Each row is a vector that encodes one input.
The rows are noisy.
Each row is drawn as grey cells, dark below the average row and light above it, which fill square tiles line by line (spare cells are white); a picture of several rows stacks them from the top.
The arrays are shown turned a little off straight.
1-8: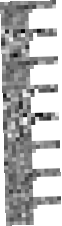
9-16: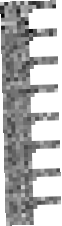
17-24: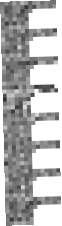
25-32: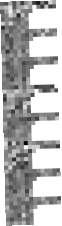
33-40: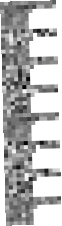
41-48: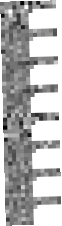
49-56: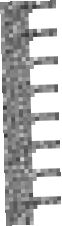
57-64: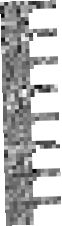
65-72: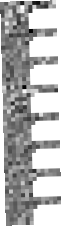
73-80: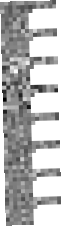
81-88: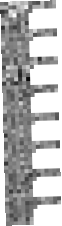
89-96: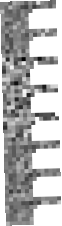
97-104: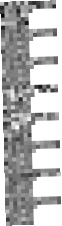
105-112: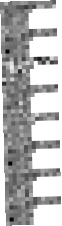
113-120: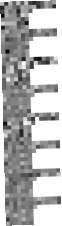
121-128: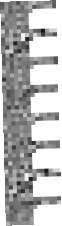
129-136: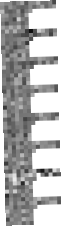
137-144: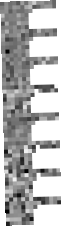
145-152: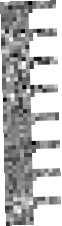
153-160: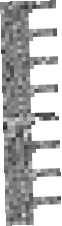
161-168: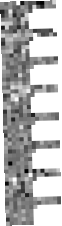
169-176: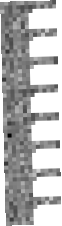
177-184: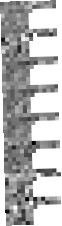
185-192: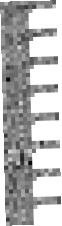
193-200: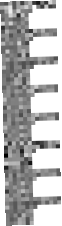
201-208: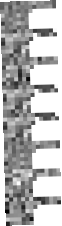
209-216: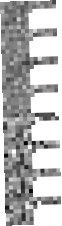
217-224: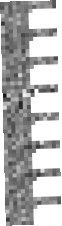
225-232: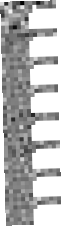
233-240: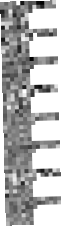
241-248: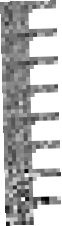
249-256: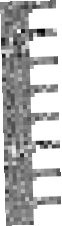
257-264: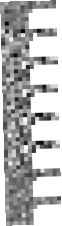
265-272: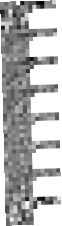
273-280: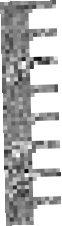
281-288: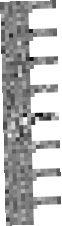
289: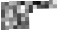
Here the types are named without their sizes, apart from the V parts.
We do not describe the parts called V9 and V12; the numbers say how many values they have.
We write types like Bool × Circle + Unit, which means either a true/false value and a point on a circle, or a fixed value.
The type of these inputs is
Bool × (Line + V9) + V12.
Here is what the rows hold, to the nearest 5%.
About 70% of them hold a true/false value, together with either a point on a line, or a value of V9. The rest hold a value of V12.
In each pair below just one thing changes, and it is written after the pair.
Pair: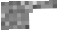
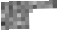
the place on the line
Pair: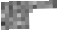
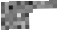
the true/false value
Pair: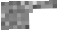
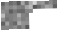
the place on the line
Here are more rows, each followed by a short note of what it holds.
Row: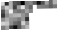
a value of V12
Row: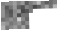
a true/false value and a value of V9
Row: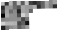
a value of V12
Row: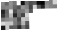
a value of V12
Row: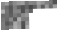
a true/false value and a value of V9
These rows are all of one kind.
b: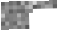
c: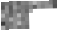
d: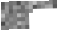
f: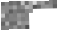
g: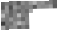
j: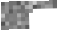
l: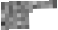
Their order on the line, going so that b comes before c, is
f, b, j, d, l, g, c.
